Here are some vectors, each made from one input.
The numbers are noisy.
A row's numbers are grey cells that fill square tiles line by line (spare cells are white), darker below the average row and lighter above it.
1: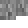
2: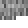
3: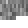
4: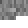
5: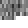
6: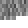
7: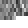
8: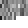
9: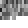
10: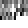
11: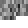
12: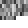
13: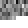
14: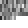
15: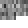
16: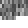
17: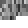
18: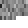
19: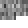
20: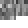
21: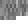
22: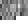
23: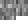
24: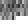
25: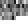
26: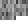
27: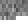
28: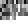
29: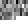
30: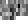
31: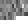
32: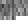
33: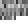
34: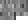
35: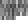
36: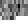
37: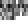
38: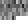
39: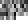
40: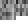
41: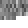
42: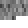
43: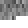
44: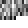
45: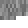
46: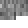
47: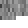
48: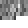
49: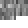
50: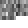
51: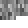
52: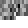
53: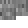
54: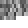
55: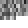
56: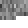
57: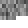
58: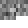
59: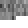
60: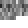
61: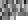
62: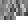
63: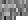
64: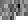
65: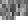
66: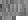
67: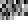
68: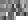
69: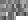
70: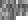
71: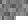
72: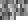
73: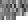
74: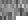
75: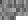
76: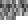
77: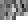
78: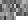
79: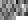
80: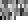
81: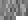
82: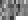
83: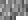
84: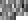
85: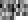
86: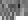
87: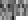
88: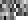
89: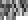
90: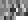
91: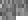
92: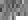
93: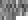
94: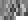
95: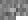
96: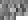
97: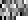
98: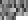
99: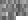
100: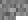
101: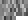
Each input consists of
a point on a 10-point line.
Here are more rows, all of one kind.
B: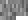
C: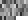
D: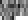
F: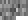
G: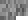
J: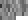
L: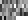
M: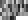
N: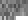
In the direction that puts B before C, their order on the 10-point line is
F, B, M, N, D, G, J, L, C.
